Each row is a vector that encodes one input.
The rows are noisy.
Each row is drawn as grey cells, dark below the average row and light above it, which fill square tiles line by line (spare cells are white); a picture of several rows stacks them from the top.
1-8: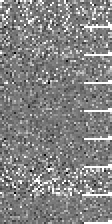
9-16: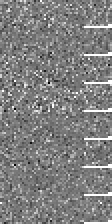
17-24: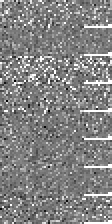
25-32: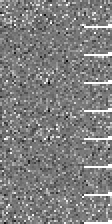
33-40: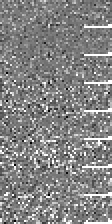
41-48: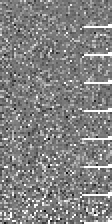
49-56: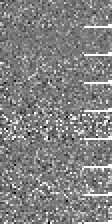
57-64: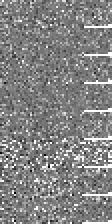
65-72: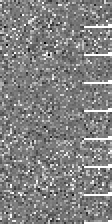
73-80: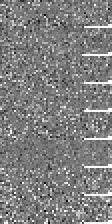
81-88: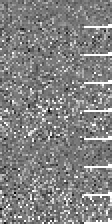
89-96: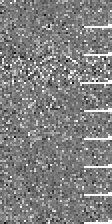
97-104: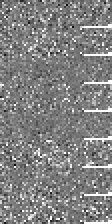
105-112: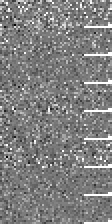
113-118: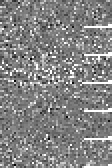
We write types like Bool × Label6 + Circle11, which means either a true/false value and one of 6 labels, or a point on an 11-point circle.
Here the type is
(Bool × Bool × Bool × Bool + Tree8) × Tree8.
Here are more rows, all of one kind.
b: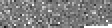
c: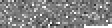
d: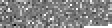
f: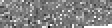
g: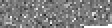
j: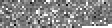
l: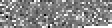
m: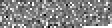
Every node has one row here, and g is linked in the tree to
d.
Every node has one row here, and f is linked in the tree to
c, l and m.
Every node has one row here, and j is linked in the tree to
b and m.
